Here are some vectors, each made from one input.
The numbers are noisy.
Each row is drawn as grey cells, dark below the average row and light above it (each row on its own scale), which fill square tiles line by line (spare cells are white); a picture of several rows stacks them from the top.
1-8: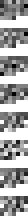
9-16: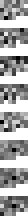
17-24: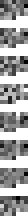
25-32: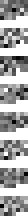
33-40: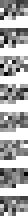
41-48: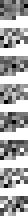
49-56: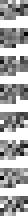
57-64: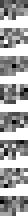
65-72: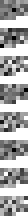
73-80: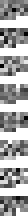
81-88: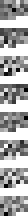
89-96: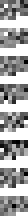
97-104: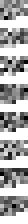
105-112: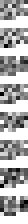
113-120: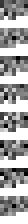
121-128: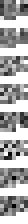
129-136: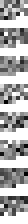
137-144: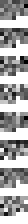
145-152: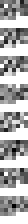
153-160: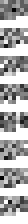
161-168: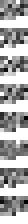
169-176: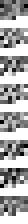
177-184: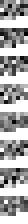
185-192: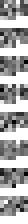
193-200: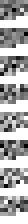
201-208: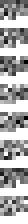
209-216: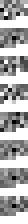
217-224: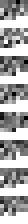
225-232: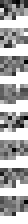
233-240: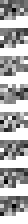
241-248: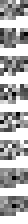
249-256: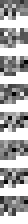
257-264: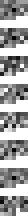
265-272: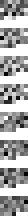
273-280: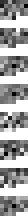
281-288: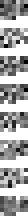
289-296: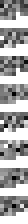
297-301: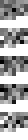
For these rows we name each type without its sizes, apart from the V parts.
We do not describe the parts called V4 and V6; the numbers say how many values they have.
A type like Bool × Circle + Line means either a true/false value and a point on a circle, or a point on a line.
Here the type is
Bool × Bool × Bool × Bool × V4 + Line × V6.
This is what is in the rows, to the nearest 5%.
About 20% of them hold a point on a line and a value of V6. The rest hold four true/false values and a value of V4.
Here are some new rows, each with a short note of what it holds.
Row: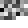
a point on a line and a value of V6
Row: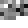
four true/false values and a value of V4
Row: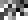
four true/false values and a value of V4
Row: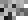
a point on a line and a value of V6
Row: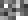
four true/false values and a value of V4
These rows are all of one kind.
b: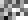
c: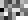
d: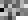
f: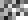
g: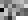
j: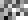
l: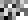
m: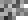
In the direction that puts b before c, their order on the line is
b, c, j, f, l, m, d, g.
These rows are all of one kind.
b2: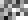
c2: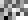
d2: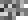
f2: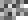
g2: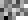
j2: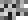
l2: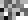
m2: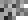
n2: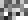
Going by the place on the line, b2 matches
c2, g2 and l2.
